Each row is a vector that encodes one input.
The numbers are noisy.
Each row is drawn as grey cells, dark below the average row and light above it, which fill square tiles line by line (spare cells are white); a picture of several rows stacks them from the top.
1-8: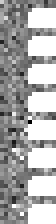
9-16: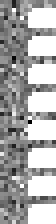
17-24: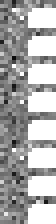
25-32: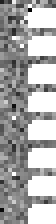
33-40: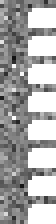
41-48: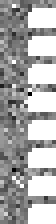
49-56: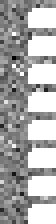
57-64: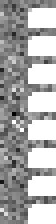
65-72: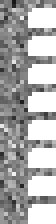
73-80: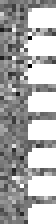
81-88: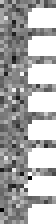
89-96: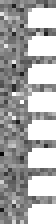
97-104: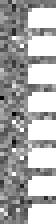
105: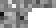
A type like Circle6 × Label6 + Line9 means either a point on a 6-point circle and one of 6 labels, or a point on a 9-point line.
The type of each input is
List3(Line5).
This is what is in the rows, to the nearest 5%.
All of them are lists of up to three points on a 5-point line: about 5% are empty, 20% hold one, 35% two and 40% three.
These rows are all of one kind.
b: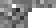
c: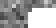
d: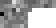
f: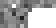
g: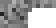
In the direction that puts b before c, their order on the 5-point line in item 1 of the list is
b, f, d, g, c.
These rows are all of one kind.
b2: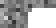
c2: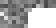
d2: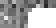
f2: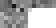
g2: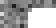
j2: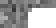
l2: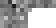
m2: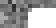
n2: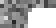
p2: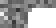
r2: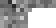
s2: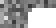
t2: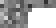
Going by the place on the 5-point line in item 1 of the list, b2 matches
n2, p2, s2 and t2.
